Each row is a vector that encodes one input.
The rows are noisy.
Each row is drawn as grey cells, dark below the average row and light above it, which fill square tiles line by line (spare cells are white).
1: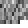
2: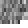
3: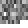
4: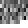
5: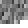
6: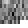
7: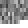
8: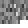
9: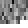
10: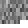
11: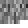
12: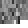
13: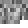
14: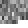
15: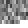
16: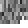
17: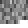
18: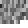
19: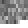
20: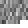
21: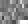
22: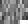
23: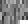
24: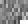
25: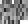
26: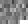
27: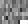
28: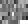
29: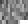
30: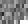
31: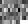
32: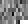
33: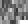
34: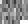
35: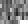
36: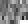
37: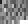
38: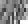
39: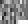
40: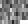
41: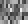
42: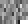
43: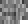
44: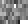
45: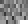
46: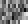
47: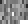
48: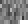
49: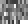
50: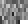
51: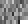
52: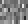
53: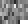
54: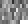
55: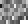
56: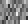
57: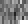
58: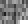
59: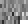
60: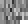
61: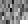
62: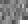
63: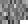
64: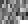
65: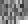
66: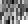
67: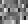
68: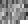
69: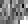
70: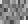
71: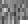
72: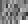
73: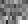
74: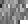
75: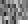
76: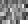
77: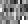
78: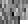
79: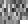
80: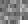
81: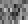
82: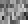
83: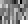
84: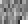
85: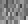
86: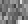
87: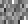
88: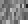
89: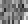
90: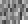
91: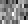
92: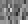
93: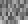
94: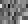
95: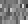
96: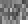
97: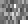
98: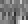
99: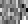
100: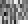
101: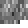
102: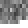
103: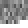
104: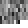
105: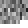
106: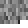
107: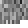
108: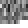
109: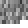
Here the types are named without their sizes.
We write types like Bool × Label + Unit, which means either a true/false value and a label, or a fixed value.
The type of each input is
(Label + Line) × Line.
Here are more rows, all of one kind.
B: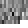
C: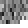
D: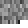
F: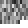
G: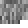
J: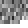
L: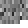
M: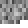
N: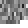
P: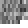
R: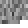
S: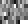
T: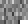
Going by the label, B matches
G, N and S.
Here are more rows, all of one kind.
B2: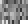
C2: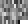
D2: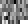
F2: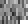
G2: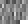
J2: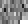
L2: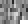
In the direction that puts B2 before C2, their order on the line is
J2, L2, G2, F2, B2, C2, D2.
